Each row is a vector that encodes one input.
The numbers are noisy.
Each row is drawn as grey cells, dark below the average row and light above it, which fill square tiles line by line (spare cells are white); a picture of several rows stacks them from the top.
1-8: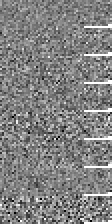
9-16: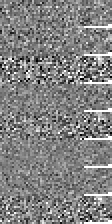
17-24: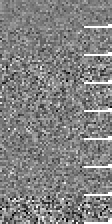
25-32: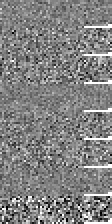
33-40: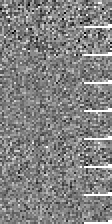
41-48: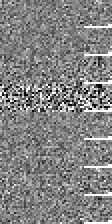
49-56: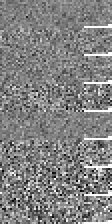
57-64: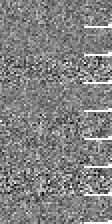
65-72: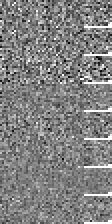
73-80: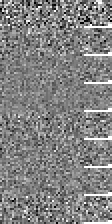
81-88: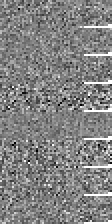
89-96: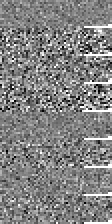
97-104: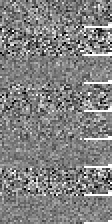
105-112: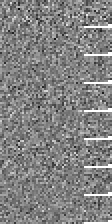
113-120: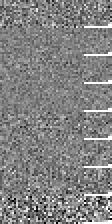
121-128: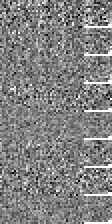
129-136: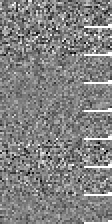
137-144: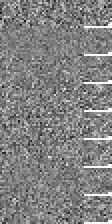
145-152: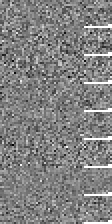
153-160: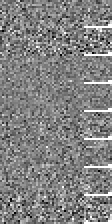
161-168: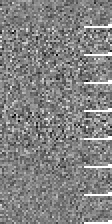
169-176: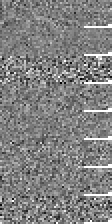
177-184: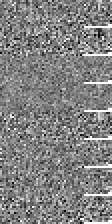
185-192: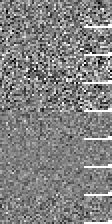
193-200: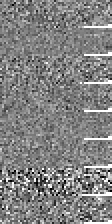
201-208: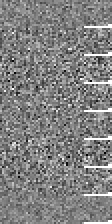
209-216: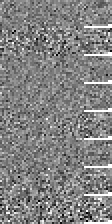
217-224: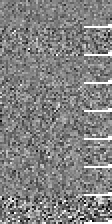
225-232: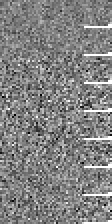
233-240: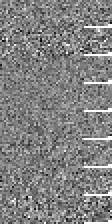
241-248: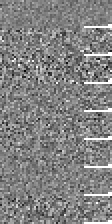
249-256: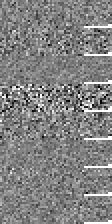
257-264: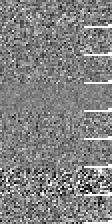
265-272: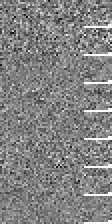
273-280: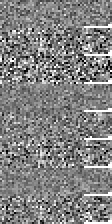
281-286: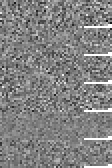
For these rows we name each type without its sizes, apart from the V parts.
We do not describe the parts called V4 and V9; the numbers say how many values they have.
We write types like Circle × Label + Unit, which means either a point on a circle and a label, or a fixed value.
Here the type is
(Circle + Unit) × Line × (Line + V9) × V4.
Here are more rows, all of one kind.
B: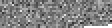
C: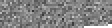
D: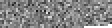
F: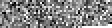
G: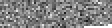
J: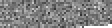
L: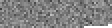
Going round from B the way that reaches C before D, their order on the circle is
B, F, G, C, J, L, D.
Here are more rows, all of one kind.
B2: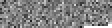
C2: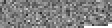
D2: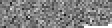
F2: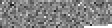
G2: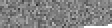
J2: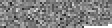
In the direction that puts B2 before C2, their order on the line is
F2, J2, G2, B2, D2, C2.
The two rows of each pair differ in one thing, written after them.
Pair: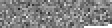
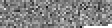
the place on the circle
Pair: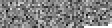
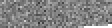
the value of V4
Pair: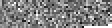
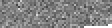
the place on the line
